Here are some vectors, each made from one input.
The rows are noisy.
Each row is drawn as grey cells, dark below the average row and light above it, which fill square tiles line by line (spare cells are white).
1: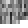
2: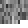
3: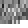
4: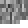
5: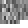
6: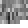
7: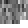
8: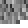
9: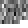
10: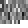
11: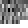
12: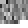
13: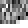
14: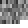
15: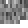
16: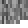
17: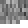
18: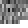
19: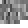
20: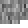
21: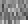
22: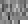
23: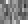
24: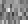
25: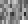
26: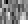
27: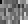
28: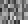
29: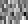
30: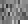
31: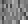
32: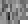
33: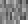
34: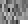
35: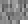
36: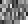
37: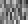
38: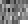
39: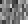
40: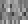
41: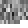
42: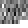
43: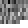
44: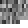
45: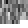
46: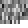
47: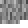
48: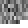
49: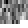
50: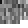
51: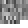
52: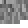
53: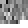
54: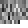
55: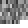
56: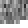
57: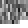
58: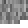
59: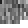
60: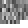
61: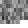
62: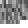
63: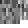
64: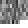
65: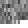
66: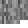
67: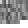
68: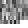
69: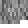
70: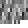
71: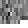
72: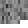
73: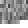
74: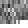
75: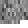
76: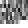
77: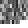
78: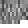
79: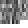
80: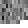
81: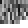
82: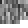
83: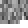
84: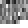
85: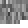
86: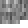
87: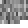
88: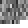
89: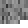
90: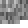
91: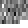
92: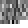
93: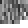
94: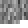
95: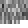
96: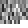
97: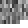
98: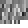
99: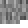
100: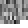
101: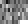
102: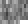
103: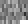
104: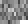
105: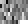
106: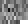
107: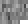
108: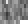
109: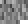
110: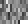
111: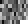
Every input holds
either a point on a 5-point line, or a point on a 7-point line.
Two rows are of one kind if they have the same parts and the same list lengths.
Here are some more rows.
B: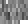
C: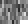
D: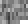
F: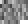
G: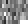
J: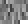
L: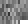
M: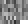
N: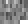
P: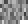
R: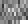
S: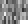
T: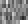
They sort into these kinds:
B, D, F, J, L, N, P, R, T
C, G, M, S

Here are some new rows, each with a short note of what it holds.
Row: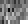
a point on a 5-point line
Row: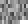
a point on a 7-point line
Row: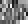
a point on a 5-point line
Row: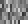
a point on a 7-point line
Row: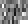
a point on a 5-point line
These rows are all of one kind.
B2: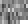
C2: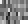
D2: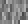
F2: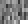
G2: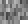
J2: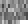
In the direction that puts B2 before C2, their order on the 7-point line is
F2, J2, B2, G2, D2, C2.
